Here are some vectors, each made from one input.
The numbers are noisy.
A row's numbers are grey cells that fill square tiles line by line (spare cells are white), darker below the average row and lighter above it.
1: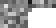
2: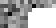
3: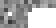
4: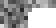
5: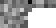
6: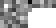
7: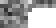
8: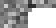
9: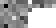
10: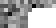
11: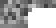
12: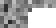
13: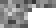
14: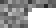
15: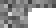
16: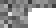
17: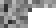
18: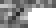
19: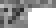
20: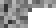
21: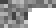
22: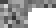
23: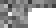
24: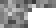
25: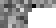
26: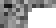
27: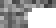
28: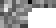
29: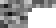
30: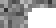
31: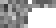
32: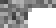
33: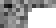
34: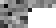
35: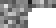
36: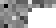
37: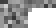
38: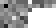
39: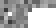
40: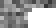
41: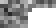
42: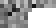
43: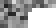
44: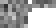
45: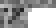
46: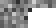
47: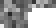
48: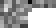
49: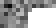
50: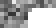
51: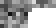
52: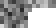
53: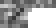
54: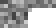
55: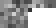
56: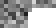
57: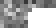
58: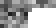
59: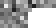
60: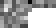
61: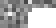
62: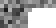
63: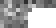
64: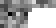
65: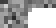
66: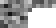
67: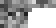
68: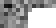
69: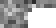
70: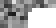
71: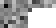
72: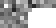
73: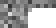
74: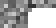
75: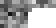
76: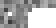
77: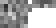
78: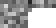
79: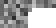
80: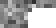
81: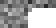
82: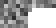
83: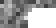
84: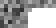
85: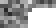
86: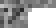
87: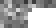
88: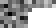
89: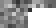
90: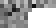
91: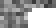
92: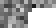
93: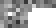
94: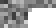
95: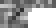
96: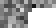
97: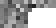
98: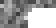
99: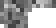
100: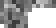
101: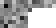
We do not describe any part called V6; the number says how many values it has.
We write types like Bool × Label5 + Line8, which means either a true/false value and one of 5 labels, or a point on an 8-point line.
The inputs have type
Line5 × (Line5 + V6).
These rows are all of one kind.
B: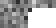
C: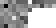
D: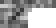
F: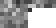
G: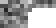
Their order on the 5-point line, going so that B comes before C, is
F, D, B, G, C.
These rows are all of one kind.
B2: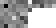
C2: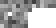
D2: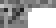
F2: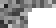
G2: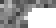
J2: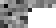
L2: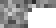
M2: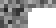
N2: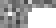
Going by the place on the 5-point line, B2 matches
F2 and J2.
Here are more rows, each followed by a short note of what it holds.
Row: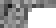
a point on each of two 5-point lines
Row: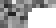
a point on each of two 5-point lines
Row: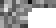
a point on each of two 5-point lines
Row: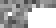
a point on a 5-point line and a value of V6
